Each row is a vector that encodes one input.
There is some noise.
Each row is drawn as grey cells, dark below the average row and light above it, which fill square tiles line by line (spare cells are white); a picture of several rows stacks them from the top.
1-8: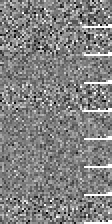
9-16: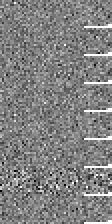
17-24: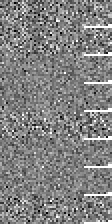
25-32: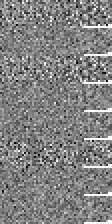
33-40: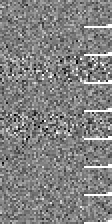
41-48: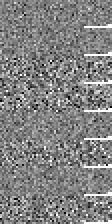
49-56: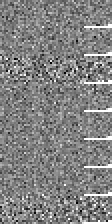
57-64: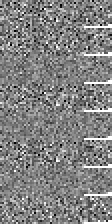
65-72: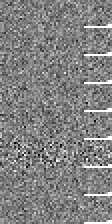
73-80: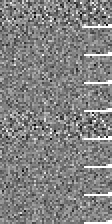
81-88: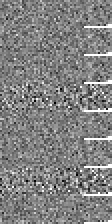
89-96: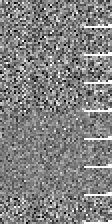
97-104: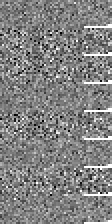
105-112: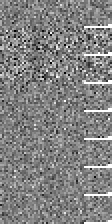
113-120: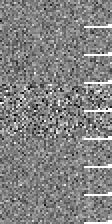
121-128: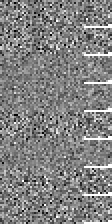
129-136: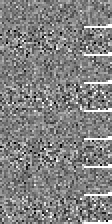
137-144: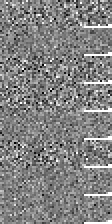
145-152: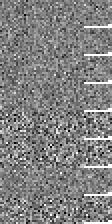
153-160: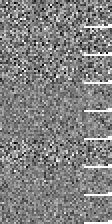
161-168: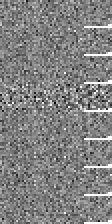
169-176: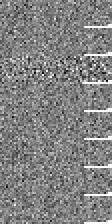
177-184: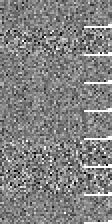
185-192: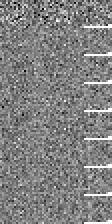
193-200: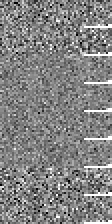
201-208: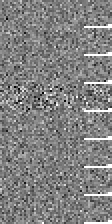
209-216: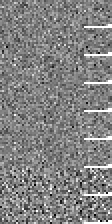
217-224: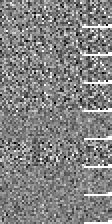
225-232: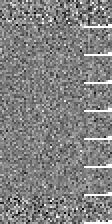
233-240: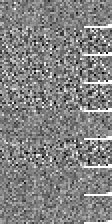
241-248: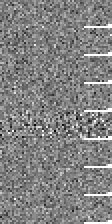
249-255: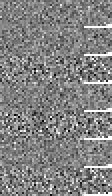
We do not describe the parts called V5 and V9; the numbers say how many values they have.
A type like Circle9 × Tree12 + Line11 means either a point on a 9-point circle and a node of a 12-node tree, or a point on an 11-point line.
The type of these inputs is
(Line7 + V5) × V9 + List2(Line8).
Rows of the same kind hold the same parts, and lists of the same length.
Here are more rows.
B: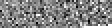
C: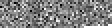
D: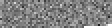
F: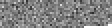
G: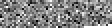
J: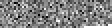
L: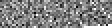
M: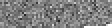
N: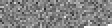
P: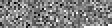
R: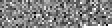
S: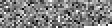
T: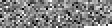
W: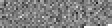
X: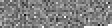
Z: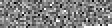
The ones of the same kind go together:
B, L, R
C, J, P, Z
D, M, N, W
F, X
G, S, T

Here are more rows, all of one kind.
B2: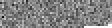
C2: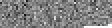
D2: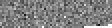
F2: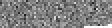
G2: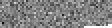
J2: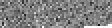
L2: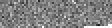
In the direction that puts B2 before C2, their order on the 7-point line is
J2, D2, F2, L2, B2, G2, C2.
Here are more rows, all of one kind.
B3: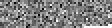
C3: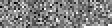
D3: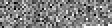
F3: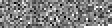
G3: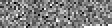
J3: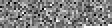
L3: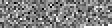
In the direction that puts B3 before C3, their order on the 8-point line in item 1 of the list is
J3, B3, G3, C3, D3, F3, L3.
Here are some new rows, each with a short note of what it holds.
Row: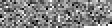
the empty list
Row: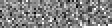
a list of one item
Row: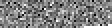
a list of two items
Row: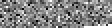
the empty list
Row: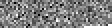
a list of two items
